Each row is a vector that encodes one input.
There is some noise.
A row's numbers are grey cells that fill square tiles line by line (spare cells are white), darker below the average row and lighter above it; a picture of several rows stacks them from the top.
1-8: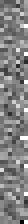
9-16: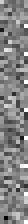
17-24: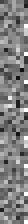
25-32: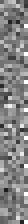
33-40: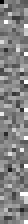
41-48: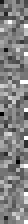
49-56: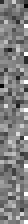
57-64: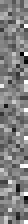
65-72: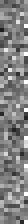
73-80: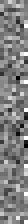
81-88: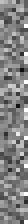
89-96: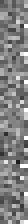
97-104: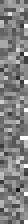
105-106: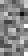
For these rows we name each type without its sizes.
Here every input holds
a point on a line and four true/false values, together with either a fixed value, or a point on each of two lines.
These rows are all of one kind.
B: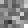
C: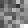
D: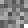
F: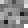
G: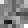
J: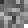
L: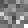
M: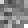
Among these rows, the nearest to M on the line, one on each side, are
C and D.
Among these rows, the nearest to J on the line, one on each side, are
C and L.
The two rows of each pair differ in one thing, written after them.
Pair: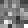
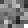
the place on one of the three lines
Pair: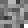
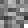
the place on one of the three lines
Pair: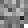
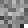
one of the four true/false values
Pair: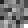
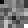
one of the four true/false values
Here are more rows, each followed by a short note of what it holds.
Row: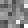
a point on a line and four true/false values
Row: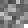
a point on a line and four true/false values
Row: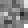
a point on a line and four true/false values
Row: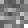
a point on a line and four true/false values
